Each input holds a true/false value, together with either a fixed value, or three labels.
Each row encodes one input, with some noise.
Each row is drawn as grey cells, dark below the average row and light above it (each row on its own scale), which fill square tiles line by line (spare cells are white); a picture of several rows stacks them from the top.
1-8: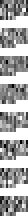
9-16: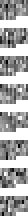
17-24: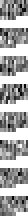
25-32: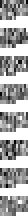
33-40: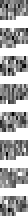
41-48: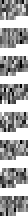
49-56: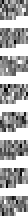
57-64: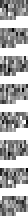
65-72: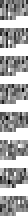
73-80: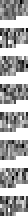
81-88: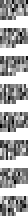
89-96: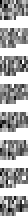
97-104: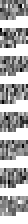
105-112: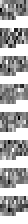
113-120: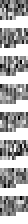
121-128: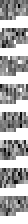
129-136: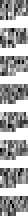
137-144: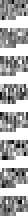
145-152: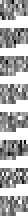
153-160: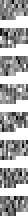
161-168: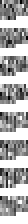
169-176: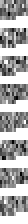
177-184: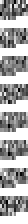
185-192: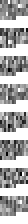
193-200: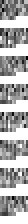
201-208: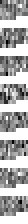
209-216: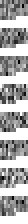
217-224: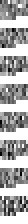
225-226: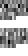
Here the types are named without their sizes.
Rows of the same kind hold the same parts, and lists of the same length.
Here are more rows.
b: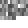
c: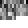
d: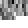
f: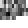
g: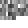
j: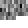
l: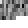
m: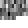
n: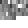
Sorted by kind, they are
b, g, n
c, d, f, j, l, m

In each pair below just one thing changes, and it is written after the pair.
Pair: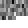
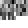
one of the three labels
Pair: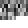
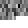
one of the three labels
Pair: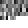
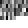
one of the three labels
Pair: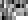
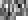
the true/false value
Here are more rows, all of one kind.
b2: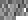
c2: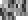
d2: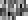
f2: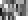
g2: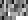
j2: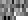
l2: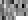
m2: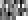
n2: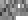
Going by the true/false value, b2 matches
d2, m2 and n2.
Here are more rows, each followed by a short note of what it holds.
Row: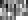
a true/false value
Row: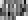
three labels and a true/false value
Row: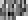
three labels and a true/false value
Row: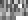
a true/false value
